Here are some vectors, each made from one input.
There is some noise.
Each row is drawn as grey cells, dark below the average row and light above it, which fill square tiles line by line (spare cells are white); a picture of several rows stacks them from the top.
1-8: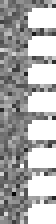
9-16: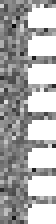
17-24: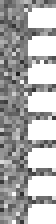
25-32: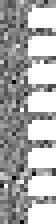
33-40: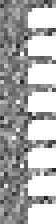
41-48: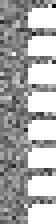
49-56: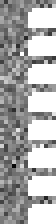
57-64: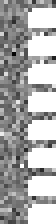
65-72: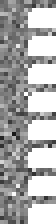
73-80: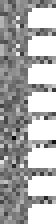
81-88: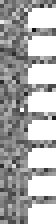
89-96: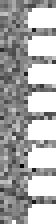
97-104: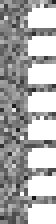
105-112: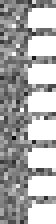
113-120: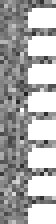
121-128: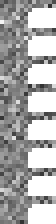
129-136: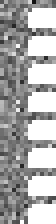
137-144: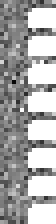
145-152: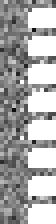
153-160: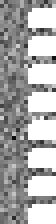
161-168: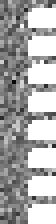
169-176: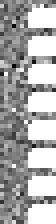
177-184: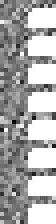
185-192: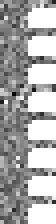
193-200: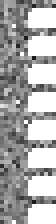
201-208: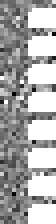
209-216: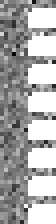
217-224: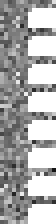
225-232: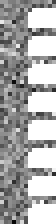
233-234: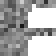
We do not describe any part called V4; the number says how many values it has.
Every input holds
a list of up to three items, each a true/false value and a value of V4.
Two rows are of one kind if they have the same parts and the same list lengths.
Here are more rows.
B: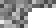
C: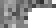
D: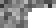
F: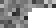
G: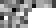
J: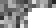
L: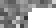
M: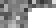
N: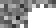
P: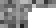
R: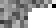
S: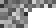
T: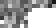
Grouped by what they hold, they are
B, D, P, S
C, F, L, M, R
G
J, N, T

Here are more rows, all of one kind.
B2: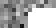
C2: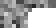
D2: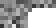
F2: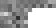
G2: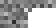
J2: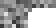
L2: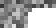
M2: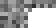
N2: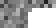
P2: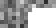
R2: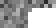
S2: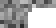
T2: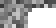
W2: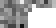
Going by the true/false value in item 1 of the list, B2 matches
P2, S2 and W2.
